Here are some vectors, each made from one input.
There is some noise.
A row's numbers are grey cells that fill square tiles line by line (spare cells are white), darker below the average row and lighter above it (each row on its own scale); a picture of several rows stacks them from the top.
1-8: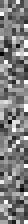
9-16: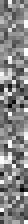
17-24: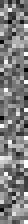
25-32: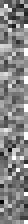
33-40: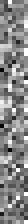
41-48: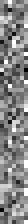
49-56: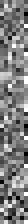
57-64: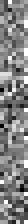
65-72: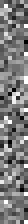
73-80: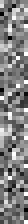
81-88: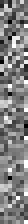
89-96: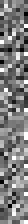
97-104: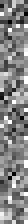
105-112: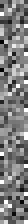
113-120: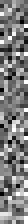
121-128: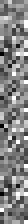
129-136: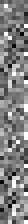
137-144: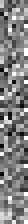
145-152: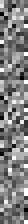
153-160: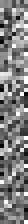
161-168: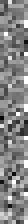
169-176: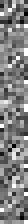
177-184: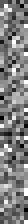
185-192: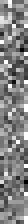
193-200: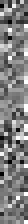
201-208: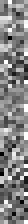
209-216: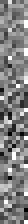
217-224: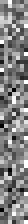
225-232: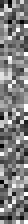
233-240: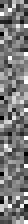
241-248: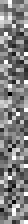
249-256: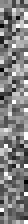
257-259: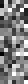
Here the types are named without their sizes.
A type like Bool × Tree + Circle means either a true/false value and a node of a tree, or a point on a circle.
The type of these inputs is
Bool × Bool × Bool + Circle + Line × Line + Unit.
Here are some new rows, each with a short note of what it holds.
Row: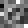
a point on a circle
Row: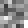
three true/false values
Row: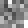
three true/false values
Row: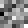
a point on each of two lines
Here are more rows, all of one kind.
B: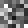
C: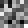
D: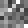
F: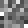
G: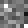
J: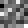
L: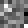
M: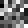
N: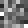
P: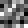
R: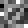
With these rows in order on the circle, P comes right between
C and J.
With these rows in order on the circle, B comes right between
C and G.
